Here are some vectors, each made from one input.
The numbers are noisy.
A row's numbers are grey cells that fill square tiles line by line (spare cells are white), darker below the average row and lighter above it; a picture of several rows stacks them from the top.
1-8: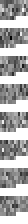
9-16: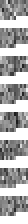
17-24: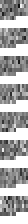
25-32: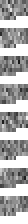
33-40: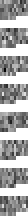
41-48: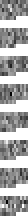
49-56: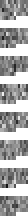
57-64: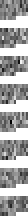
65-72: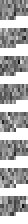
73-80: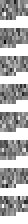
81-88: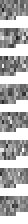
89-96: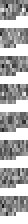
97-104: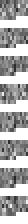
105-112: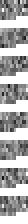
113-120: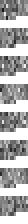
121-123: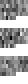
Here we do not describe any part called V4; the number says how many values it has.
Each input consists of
a point on a 5-point line and a value of V4, together with either a fixed value, or a true/false value and a value of V4.
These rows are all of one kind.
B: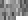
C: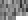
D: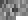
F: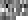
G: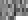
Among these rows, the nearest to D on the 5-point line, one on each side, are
C and G.
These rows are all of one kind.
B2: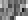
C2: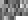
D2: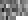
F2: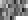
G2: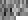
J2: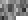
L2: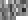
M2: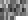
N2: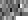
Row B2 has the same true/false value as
C2 and N2.
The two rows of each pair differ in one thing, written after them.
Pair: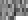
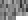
the place on the 5-point line
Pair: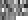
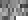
the value of V4
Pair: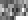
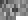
the value of V4
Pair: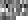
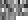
the value of V4
